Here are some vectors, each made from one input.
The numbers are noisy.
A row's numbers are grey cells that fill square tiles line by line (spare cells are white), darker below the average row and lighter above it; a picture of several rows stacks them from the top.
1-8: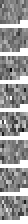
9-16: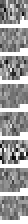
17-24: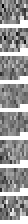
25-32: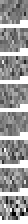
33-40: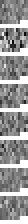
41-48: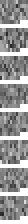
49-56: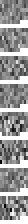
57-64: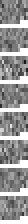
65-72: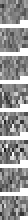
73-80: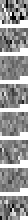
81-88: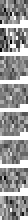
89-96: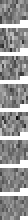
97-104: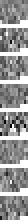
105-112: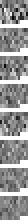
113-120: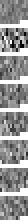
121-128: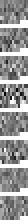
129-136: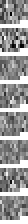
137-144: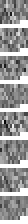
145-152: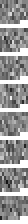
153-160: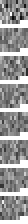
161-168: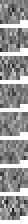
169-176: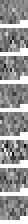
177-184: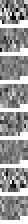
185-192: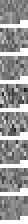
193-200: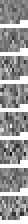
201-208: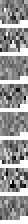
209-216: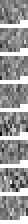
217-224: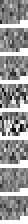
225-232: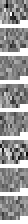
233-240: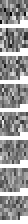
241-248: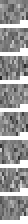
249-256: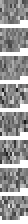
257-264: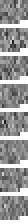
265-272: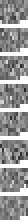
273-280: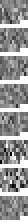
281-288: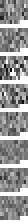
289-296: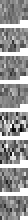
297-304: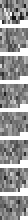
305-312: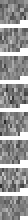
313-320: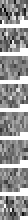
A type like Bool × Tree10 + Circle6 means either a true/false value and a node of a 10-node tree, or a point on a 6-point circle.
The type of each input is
Bool × Bool × Bool × Bool.
